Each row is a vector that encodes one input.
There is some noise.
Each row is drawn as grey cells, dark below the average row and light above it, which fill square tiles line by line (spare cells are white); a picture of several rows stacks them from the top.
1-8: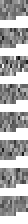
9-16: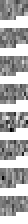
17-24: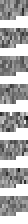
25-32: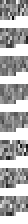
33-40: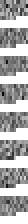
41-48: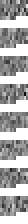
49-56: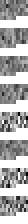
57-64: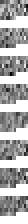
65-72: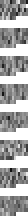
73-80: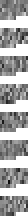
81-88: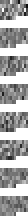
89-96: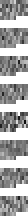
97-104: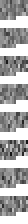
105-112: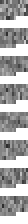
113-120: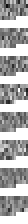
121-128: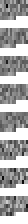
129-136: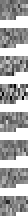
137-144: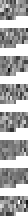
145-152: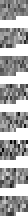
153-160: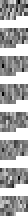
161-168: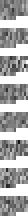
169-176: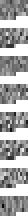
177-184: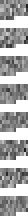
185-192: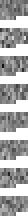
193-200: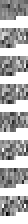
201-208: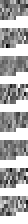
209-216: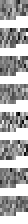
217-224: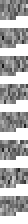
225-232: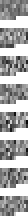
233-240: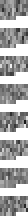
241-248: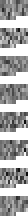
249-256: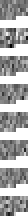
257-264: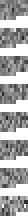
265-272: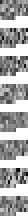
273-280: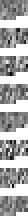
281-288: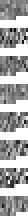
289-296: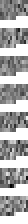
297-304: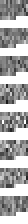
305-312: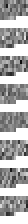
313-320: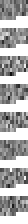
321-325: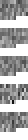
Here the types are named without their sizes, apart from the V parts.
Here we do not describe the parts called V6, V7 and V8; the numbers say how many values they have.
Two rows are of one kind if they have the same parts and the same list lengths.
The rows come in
5 kinds.
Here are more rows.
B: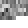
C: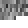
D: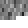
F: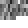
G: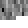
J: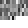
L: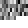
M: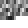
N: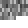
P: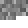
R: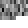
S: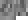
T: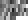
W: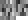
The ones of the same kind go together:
B, M
C, L, N, P, S
D, G, R, W
F, T
J

